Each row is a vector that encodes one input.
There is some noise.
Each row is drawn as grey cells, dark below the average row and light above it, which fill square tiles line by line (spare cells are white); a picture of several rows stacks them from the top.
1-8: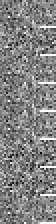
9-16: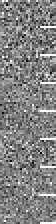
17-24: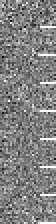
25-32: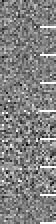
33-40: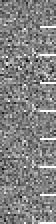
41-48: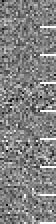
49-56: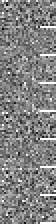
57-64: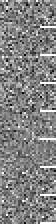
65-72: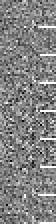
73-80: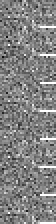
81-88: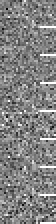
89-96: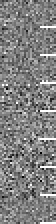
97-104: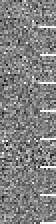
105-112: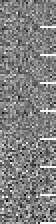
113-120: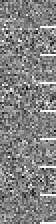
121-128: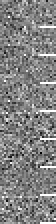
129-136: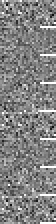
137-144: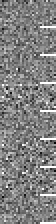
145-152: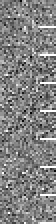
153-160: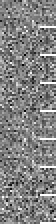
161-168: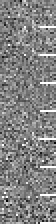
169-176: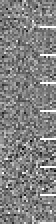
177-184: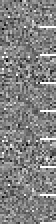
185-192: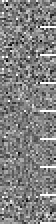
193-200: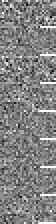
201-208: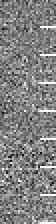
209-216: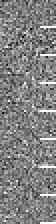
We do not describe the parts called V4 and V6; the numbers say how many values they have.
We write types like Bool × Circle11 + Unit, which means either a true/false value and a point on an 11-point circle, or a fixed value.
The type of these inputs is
Bool × (Circle9 + Unit) × V6 + Line5 + V4.
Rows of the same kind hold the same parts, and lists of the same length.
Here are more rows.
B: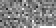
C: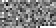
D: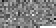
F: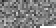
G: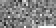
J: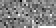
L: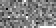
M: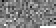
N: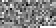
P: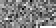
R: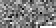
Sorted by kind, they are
B, D, G, J, L, M
C, N
F
P, R

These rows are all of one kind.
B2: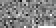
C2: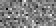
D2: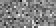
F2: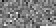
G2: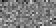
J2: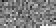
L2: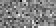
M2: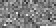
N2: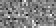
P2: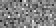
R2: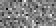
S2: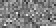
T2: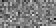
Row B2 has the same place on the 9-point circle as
D2, G2, L2 and T2.
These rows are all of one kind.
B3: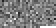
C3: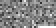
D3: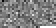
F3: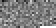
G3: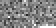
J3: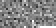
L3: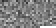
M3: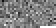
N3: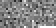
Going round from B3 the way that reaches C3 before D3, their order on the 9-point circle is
B3, G3, C3, F3, D3, L3, N3, J3, M3.
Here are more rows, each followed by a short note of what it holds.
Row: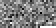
a point on a 5-point line
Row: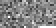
a true/false value and a value of V6
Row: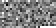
a value of V4
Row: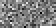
a point on a 5-point line
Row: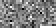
a point on a 5-point line
